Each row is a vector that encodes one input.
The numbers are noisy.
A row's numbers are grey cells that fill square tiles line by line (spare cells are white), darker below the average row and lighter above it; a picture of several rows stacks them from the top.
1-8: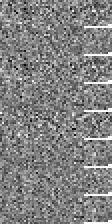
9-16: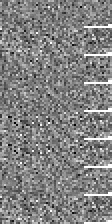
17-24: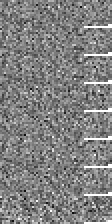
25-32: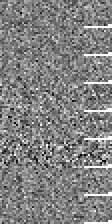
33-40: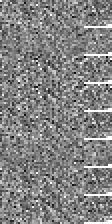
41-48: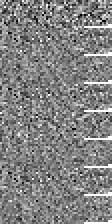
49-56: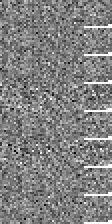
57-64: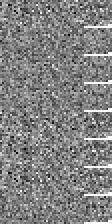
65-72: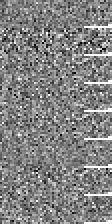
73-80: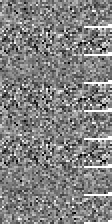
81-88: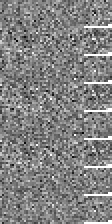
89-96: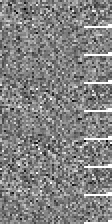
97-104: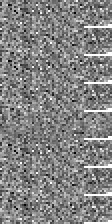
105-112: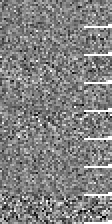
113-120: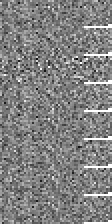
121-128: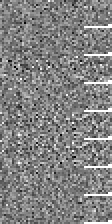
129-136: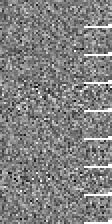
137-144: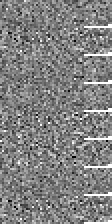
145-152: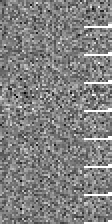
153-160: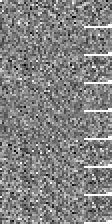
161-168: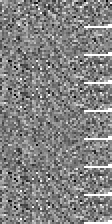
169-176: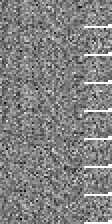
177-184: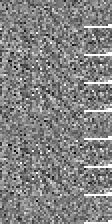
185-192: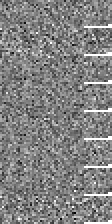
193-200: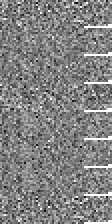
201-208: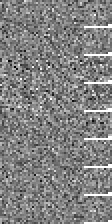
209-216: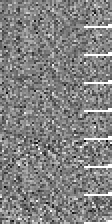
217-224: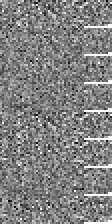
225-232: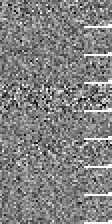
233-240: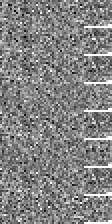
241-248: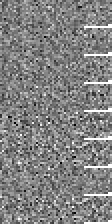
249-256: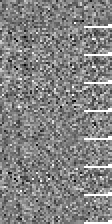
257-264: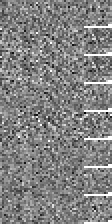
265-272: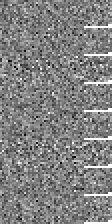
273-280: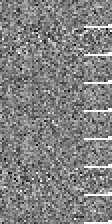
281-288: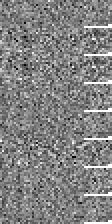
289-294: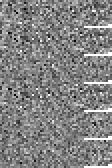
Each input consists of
either a fixed value, or a point on each of two 11-point lines, or three true/false values.
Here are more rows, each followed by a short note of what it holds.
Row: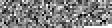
a fixed value
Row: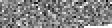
three true/false values
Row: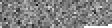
a point on each of two 11-point lines
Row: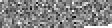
three true/false values
